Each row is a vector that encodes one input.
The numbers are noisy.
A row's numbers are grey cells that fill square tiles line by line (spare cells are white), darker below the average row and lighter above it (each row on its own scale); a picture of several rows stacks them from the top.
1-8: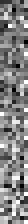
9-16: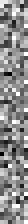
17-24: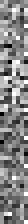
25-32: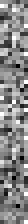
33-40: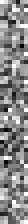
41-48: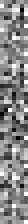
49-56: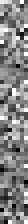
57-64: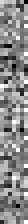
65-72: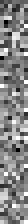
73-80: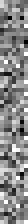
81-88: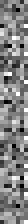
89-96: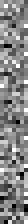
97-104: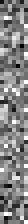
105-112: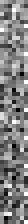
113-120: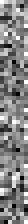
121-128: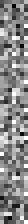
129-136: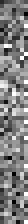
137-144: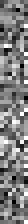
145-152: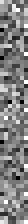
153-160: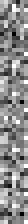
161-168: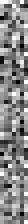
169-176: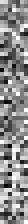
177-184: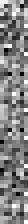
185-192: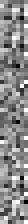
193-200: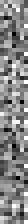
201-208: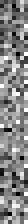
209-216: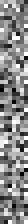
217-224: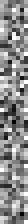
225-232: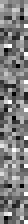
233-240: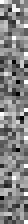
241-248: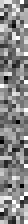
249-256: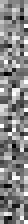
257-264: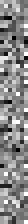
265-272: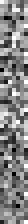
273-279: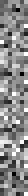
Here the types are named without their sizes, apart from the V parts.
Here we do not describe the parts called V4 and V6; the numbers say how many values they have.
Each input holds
either a fixed value, or two labels and a value of V6, or a node of a tree and a value of V4.
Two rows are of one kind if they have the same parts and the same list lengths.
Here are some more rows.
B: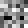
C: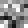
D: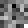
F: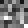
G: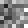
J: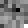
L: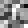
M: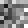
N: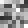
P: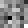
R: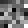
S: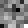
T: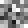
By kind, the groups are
B, C, L, N, P, T
D, F, J, R, S
G, M

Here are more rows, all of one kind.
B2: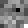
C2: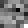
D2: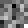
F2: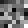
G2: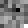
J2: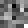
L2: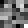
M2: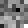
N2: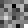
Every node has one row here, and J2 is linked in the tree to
G2 and M2.
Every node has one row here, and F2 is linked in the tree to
B2 and M2.
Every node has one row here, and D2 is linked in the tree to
M2 and N2.
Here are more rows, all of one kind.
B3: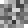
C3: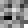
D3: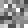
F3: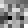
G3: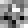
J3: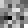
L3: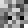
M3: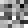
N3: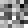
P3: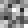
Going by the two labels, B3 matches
L3, M3 and N3.
